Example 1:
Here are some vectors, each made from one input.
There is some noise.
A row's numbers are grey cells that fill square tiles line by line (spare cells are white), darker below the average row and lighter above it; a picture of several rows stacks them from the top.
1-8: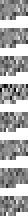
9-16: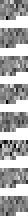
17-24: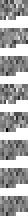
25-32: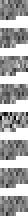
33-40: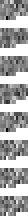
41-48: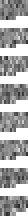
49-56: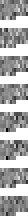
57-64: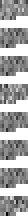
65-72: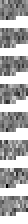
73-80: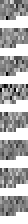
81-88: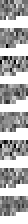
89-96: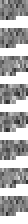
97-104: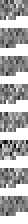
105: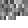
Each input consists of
either a fixed value, or three true/false values.
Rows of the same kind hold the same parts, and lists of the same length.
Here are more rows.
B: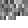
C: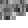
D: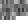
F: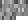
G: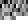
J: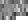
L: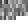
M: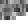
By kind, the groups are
B, C, D, F, J, L, M
G

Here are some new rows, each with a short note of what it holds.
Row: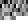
a fixed value
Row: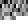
a fixed value
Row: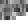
three true/false values
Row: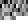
a fixed value
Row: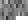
three true/false values
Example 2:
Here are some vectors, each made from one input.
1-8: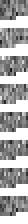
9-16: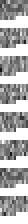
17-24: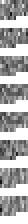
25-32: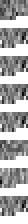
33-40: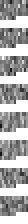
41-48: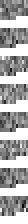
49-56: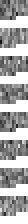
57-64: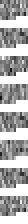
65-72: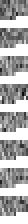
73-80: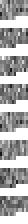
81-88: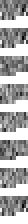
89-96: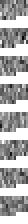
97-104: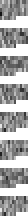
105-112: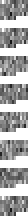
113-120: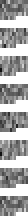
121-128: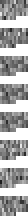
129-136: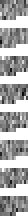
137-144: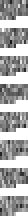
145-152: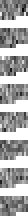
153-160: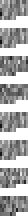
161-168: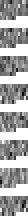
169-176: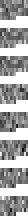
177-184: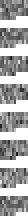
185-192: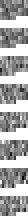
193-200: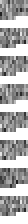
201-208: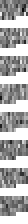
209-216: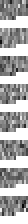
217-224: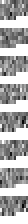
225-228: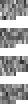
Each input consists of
one of 11 labels.
